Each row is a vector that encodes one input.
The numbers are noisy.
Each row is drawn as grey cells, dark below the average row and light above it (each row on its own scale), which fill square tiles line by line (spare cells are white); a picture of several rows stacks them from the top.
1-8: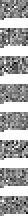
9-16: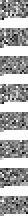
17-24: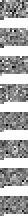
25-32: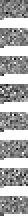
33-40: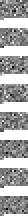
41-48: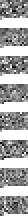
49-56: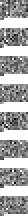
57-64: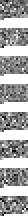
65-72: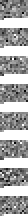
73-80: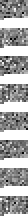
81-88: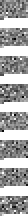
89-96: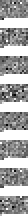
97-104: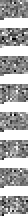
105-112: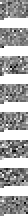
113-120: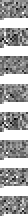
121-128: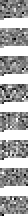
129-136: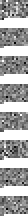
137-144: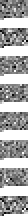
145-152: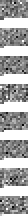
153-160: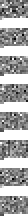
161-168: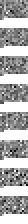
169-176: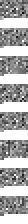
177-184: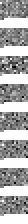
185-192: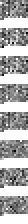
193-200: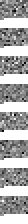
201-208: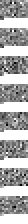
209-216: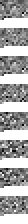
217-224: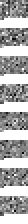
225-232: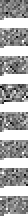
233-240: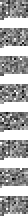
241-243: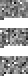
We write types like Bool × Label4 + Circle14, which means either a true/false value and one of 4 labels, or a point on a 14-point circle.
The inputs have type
(Circle6 + Unit) × Label7.
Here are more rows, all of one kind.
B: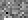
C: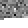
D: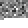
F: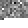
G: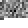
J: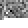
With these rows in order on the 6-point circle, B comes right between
C and G.
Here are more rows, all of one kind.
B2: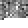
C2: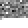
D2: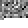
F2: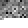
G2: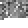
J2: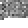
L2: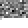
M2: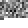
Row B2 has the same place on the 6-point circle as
D2 and F2.
